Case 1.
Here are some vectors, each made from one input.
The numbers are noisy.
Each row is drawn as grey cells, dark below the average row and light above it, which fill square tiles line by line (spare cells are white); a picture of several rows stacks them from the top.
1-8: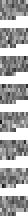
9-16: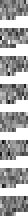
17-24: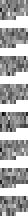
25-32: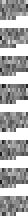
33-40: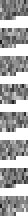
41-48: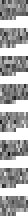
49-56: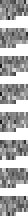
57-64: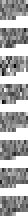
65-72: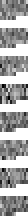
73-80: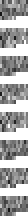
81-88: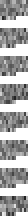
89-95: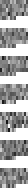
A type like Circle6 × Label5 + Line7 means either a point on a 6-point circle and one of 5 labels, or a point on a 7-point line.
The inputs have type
Circle6.
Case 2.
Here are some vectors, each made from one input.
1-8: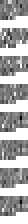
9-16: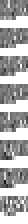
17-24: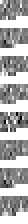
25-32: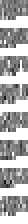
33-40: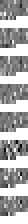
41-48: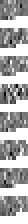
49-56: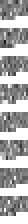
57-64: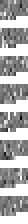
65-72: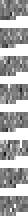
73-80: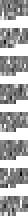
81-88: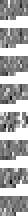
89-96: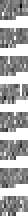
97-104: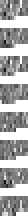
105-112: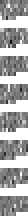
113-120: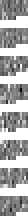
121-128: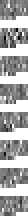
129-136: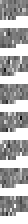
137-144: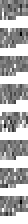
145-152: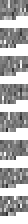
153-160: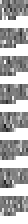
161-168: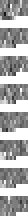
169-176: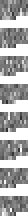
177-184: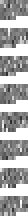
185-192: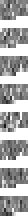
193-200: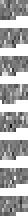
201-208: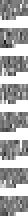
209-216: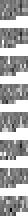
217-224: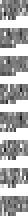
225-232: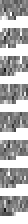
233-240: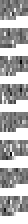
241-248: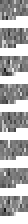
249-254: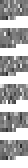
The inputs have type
Bool × Bool × Bool + Unit.
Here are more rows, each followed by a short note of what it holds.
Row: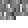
three true/false values
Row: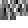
a fixed value
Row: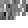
three true/false values
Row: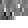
three true/false values
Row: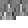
three true/false values
